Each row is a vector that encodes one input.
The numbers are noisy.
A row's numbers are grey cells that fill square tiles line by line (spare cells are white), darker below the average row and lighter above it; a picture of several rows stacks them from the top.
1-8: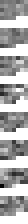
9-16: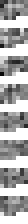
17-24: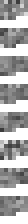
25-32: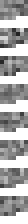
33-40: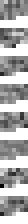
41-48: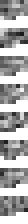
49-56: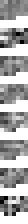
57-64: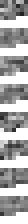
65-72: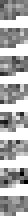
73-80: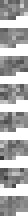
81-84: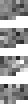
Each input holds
a point on an 8-point line.
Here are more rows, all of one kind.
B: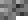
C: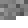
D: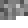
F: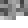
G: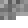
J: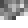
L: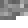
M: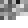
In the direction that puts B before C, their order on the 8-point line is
D, M, L, G, B, C, J, F.
